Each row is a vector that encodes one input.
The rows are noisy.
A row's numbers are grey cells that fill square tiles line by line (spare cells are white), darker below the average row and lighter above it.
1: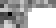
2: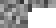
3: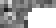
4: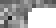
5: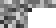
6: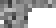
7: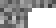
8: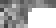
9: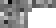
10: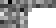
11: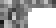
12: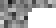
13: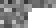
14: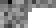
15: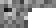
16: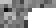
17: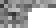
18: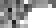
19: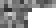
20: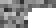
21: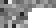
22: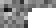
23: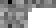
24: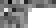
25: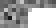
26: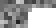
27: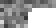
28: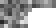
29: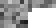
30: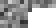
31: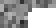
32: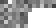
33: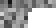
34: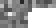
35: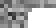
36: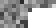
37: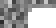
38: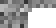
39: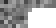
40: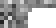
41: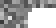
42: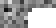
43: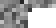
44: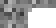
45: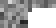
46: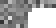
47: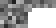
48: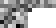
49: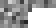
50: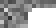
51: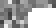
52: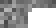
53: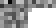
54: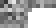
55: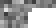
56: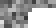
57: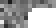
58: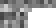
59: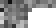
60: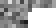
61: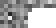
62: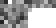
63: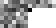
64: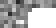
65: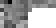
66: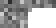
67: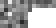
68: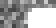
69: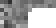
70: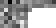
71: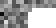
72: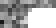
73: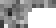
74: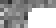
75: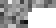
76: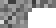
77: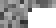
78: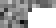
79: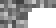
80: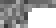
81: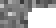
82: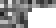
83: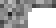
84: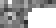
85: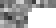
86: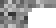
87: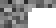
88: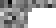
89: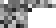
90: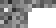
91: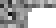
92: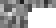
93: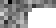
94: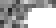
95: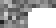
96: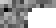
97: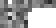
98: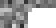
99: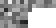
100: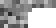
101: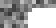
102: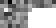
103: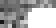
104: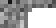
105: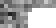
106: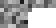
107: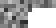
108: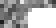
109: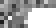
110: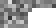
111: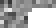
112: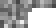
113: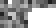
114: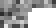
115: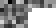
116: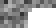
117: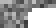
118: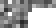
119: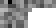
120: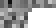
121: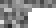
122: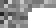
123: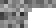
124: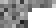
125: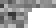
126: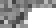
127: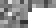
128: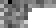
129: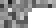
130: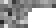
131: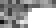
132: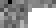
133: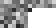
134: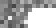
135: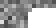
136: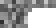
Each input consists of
a list of up to three points on a 7-point line.
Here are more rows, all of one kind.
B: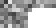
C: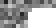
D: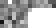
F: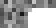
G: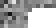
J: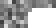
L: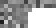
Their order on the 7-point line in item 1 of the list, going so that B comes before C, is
B, G, L, C, F, D, J.
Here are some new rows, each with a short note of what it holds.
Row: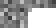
a list of two items
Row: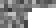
a list of one item
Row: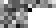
the empty list
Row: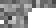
a list of two items
